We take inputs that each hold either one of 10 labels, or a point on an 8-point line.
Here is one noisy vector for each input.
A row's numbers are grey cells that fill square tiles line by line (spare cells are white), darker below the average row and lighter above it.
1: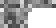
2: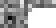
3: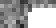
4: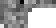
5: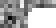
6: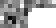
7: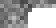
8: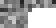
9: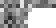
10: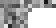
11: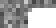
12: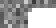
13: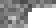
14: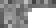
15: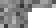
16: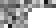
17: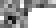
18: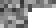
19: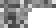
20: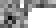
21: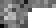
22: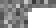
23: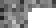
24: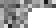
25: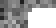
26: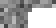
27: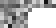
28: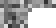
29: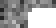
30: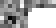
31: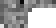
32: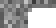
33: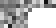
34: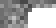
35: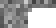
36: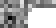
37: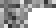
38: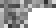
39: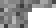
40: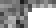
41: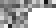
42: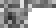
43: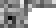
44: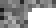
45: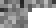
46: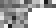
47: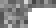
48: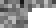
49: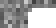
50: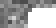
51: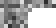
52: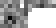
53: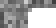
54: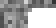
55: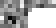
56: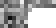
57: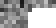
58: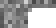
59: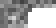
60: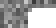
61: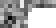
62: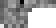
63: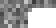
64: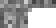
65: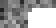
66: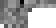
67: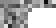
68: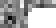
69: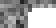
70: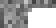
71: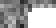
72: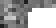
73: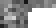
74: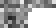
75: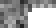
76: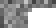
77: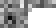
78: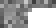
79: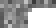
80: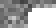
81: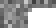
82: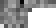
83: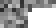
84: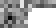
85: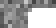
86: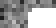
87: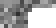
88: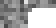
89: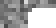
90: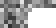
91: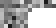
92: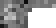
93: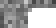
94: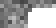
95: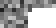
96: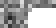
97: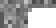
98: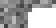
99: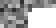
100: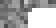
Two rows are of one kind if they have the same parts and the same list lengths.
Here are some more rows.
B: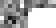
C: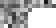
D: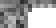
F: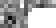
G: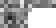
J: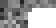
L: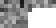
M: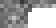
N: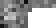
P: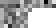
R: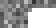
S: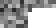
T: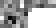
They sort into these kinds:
B, C, F, G, P, T
D, J, L, M, N, R, S

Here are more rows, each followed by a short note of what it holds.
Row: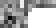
a point on an 8-point line
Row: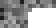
one of 10 labels
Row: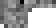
one of 10 labels
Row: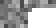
one of 10 labels
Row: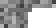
one of 10 labels
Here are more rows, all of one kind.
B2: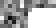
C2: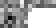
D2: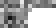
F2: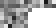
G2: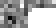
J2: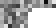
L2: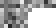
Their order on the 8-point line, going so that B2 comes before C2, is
B2, G2, C2, D2, L2, J2, F2.
